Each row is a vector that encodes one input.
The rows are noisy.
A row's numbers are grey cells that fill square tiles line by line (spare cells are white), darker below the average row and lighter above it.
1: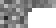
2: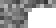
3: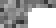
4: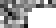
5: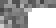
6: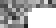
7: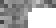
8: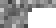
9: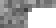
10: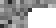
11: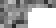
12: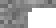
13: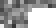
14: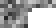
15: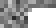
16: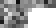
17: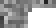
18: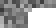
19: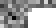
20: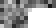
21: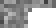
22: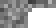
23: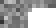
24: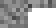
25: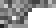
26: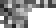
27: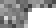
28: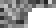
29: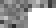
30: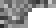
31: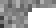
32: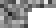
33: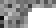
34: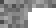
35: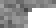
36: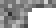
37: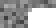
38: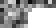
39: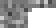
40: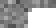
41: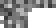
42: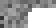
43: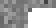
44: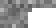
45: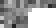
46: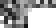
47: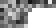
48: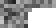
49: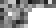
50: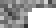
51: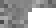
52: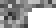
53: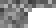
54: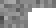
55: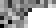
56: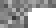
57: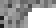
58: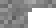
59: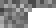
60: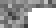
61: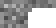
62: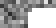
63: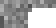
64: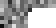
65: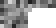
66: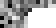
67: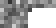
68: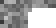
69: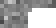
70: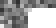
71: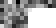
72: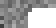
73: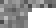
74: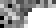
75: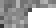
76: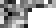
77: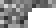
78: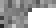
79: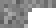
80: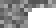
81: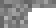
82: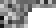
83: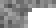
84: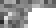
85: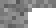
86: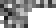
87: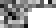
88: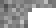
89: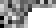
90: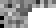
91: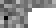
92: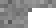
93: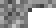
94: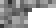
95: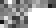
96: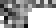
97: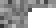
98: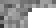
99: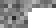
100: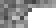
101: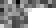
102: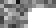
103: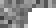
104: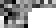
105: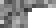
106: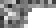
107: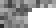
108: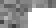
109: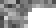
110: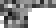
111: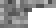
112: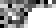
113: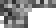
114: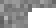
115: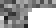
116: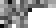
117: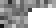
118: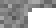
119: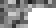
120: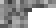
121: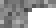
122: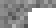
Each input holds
either a point on a 5-point line, or a point on an 8-point line.
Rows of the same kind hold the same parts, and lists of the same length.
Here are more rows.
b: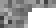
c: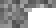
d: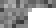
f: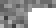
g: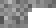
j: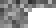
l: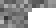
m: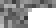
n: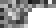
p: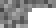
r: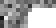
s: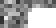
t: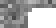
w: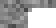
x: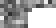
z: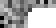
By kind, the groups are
b, g, r, s, t, w, x, z
c, d, f, j, l, m, n, p

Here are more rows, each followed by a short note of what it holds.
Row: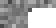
a point on an 8-point line
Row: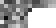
a point on a 5-point line
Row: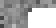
a point on an 8-point line
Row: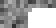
a point on a 5-point line
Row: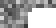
a point on an 8-point line
